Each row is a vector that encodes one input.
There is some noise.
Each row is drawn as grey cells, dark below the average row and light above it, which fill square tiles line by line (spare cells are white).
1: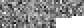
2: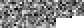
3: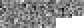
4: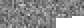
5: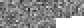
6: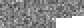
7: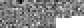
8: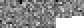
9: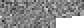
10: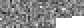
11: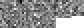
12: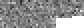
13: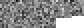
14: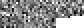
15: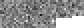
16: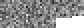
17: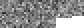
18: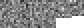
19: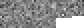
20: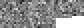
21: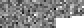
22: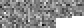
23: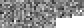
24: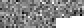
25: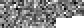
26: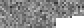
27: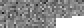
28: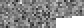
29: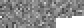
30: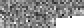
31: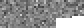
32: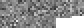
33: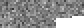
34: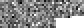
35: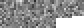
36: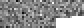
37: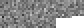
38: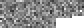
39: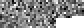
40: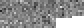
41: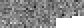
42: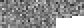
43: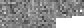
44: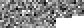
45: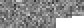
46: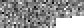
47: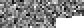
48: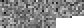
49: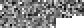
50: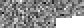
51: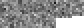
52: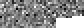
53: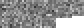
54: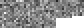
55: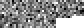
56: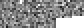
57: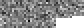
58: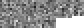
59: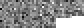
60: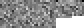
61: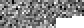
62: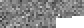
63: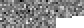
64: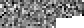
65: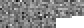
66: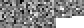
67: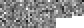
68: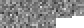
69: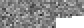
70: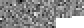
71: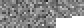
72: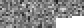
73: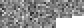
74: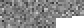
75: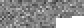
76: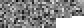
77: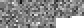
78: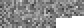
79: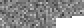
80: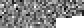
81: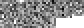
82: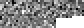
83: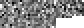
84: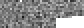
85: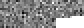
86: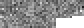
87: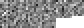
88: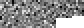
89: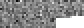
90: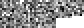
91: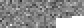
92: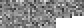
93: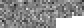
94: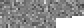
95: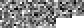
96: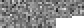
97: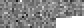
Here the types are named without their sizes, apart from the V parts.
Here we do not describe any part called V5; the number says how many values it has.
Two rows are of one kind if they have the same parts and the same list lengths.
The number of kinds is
4.
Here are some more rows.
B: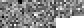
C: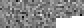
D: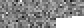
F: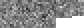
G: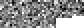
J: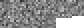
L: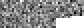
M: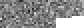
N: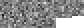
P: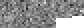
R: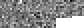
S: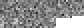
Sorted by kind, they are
B, F, M, S
C, D, L, R
G
J, N, P

